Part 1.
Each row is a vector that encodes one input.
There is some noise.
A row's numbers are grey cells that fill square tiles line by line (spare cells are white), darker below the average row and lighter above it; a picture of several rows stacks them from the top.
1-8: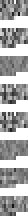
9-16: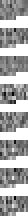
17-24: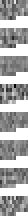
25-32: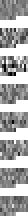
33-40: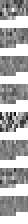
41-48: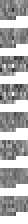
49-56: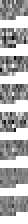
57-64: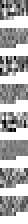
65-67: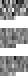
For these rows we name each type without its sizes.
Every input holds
either a fixed value, or a label and a true/false value.
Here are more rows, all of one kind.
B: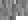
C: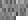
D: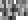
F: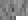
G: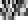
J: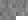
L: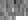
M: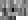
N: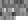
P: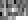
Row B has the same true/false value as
D, F, M and N.
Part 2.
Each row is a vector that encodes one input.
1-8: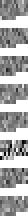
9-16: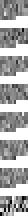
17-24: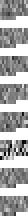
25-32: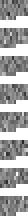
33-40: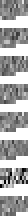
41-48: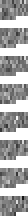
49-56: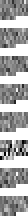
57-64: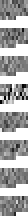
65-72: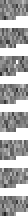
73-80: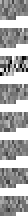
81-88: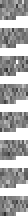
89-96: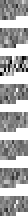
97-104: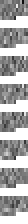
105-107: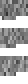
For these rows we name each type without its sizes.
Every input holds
either a fixed value, or a label and a true/false value.
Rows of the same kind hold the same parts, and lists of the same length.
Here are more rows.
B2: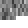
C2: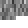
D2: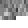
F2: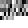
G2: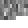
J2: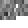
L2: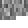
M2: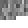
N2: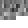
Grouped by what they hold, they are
B2, C2, D2, G2, J2, L2, M2, N2
F2

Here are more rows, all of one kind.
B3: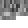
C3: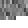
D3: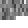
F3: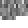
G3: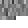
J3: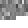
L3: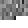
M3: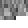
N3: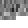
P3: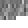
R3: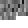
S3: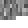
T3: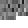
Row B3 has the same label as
N3, R3 and T3.
